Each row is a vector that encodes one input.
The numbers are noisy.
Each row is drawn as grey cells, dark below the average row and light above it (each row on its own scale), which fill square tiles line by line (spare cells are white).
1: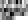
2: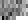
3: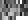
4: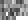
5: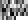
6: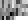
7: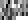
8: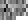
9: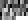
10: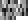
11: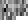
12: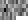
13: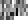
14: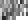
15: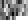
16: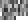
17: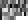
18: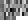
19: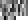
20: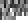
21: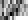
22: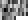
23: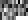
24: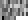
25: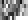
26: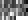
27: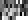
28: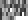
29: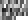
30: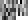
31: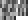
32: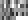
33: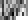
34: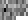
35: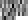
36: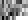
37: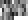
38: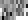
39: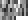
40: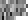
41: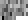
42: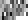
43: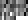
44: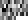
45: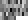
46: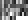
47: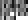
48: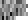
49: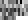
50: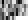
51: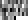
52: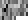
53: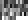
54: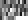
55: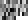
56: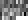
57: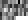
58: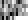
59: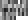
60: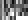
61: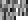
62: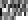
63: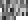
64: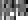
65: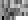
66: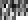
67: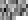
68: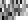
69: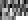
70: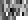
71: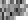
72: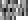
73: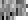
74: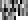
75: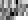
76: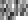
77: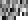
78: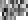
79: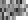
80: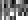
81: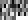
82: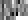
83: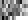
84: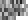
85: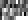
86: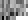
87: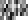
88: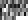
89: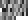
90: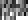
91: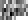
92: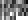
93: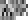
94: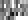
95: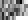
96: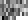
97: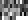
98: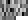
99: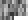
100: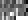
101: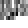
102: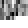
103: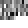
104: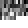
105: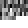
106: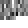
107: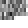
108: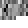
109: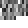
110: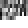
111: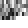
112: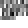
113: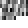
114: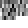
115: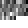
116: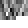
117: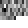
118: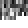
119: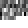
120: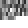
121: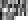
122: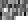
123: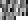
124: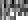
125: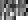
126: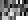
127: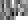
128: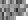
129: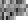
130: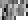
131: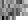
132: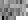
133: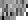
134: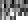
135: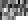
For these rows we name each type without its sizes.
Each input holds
either a node of a tree and a true/false value, or a list of points on a line.
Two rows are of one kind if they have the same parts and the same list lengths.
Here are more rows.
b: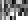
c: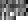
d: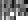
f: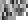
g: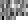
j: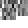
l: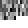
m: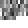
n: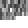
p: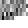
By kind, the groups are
b, c, d, n
f, g, p
j
l, m

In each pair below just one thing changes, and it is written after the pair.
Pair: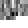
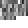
the place on the line in item 1 of the list
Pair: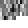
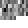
the place on the line in item 2 of the list
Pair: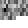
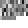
the place on the line in item 1 of the list
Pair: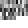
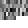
the place on the line in item 1 of the list
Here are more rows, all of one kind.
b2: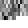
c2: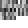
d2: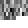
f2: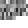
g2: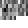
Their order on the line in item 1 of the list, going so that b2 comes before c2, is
b2, g2, f2, d2, c2.
